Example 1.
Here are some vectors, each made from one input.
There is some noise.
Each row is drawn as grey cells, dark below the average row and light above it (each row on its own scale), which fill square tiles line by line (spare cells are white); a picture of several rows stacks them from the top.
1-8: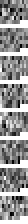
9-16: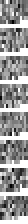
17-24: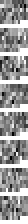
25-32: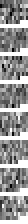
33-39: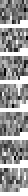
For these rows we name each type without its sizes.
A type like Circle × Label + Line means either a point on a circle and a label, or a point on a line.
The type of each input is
(Bool × Bool × Bool + Unit) × Label.
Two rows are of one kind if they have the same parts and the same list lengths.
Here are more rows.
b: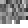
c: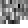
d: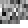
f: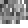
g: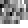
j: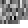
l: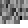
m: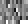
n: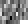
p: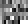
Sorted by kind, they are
b, c, d, j, l, m, n, p
f, g

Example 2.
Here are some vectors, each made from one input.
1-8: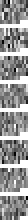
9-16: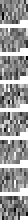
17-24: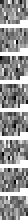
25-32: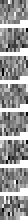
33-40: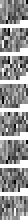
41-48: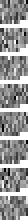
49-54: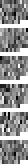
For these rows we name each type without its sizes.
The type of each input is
List(Line).
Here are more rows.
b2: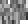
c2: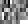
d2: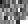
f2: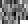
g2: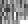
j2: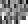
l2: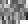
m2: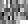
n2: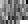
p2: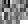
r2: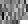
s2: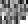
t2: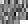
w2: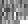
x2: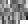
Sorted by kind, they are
b2, f2, l2, m2, n2, t2, x2
c2, d2, g2, j2, p2, s2, w2
r2

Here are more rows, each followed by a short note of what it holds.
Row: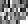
a list of two items
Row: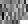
the empty list
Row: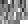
a list of two items
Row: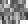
a list of one item
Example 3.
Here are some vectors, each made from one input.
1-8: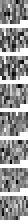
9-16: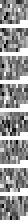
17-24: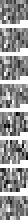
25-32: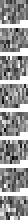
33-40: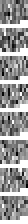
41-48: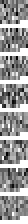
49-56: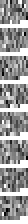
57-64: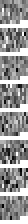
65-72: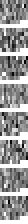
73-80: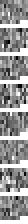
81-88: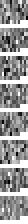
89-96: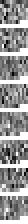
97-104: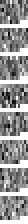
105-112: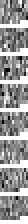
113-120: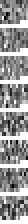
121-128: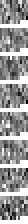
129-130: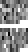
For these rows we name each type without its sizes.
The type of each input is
List(Circle).
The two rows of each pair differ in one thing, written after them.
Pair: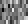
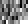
the place on the circle in item 2 of the list
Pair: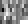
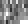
the place on the circle in item 2 of the list
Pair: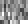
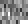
the place on the circle in item 2 of the list
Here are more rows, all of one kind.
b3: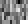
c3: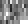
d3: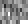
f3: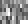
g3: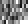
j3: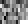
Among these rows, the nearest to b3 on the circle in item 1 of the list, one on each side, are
g3 and j3.
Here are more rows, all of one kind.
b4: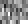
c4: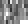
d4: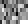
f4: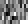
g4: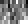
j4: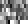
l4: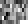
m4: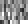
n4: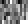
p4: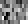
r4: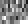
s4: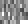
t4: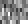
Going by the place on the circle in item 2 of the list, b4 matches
d4, g4, n4 and t4.
